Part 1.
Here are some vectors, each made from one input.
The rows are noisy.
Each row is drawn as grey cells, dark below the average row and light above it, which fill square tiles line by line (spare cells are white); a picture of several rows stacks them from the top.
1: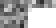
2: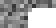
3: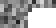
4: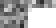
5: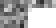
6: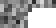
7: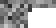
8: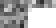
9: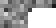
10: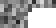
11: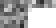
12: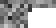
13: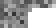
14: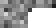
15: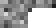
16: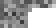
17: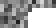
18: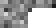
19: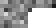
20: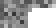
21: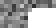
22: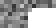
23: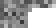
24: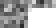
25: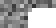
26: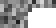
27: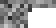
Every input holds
a point on a 6-point circle.
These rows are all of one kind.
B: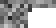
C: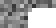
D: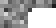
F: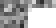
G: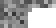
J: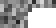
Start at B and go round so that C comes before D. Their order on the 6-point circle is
B, G, F, C, D, J.
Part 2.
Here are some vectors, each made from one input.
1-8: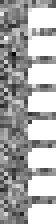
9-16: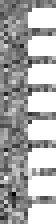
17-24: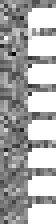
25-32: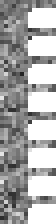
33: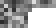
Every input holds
a point on a 7-point line.
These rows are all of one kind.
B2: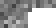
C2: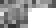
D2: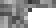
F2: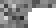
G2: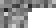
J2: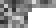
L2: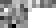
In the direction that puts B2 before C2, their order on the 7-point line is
J2, G2, B2, D2, F2, C2, L2.
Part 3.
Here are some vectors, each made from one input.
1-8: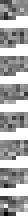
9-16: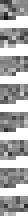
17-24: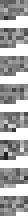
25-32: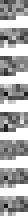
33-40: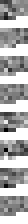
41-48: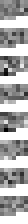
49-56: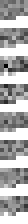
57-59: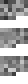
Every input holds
a point on a 6-point line.
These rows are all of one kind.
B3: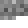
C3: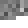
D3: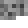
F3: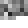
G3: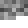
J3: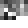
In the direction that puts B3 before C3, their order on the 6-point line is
G3, F3, D3, B3, C3, J3.
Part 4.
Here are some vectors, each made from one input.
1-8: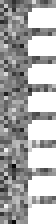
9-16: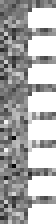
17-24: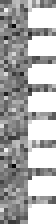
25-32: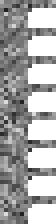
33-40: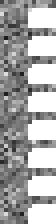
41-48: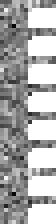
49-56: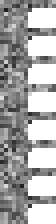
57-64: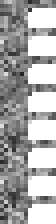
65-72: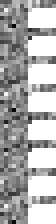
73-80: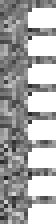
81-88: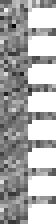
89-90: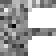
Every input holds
a point on a 7-point line.
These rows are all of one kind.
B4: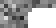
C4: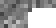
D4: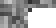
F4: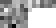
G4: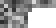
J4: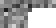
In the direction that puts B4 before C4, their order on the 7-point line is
F4, B4, D4, C4, J4, G4.
